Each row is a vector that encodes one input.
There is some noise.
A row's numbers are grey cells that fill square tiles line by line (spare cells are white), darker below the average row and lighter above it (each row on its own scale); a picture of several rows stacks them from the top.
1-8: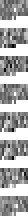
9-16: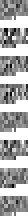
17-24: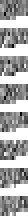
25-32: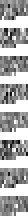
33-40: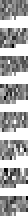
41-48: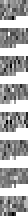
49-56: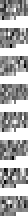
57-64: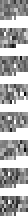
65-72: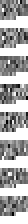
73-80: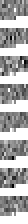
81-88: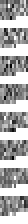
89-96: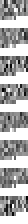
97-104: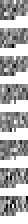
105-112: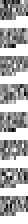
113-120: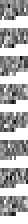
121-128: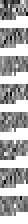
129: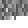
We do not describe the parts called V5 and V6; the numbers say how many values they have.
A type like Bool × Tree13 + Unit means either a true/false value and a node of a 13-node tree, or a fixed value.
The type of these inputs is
(Line4 + V6) × V5 + Tree7.
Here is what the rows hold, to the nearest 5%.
About 25% of them hold a node of a 7-node tree. The rest hold a value of V5, together with either a point on a 4-point line, or a value of V6.
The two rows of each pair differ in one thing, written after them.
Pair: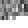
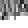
the place on the 4-point line
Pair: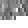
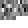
the value of V5
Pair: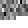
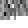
the value of V5
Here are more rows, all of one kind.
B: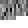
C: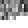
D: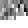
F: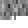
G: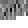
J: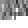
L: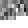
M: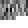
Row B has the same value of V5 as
G and M.
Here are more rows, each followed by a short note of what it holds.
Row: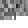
a value of V5 and a value of V6
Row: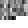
a node of a 7-node tree
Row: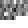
a node of a 7-node tree
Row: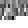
a node of a 7-node tree
